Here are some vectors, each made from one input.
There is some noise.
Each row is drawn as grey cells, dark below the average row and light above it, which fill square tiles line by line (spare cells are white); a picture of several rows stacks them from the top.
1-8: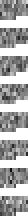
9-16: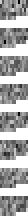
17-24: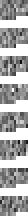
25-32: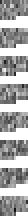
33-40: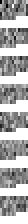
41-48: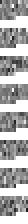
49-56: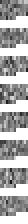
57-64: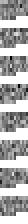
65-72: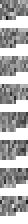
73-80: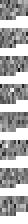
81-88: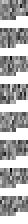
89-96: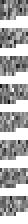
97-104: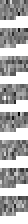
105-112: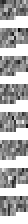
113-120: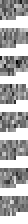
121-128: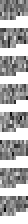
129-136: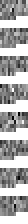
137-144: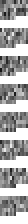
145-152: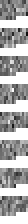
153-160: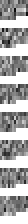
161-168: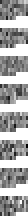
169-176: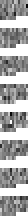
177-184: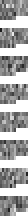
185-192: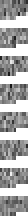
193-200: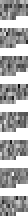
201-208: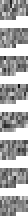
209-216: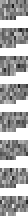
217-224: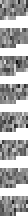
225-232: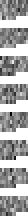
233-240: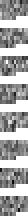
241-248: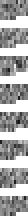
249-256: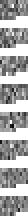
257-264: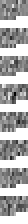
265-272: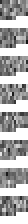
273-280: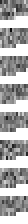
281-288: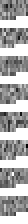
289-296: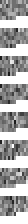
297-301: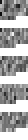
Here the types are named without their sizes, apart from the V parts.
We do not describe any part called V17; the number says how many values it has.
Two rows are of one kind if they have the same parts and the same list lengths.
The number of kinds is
2.
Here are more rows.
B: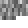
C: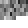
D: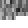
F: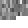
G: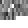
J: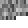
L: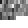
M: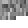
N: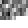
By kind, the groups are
B, F, G, J, L, M
C, D, N

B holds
a node of a tree and a value of V17.
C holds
a point on a line and a node of a tree.
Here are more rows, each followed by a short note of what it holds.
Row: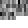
a point on a line and a node of a tree
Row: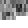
a point on a line and a node of a tree
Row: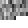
a node of a tree and a value of V17
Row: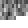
a point on a line and a node of a tree
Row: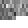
a node of a tree and a value of V17
